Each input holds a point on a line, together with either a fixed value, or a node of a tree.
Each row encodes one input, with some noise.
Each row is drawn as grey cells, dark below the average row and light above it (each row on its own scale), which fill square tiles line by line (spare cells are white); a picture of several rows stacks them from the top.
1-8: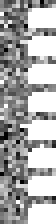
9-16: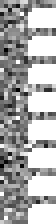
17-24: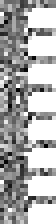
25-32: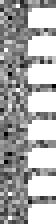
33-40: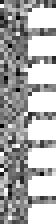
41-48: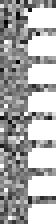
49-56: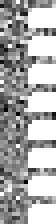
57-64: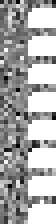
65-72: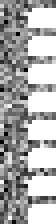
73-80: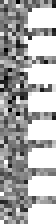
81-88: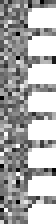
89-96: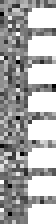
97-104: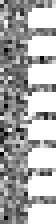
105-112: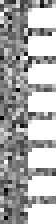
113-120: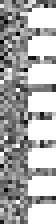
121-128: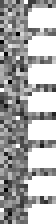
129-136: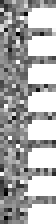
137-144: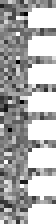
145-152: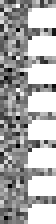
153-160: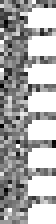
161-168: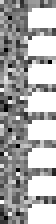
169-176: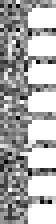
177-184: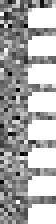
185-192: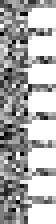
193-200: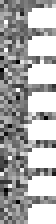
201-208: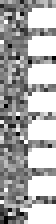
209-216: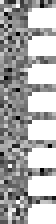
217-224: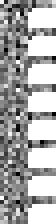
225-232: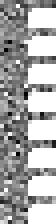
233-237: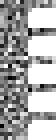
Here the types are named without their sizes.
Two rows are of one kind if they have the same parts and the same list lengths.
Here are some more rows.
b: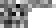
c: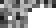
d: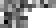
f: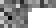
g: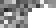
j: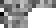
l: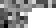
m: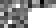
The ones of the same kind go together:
b, g, j
c, d, f, l, m

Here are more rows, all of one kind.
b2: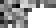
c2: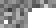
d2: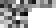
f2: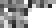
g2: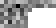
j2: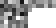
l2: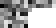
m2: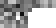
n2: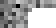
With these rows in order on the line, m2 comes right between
c2 and g2.
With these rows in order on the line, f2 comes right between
d2 and l2.
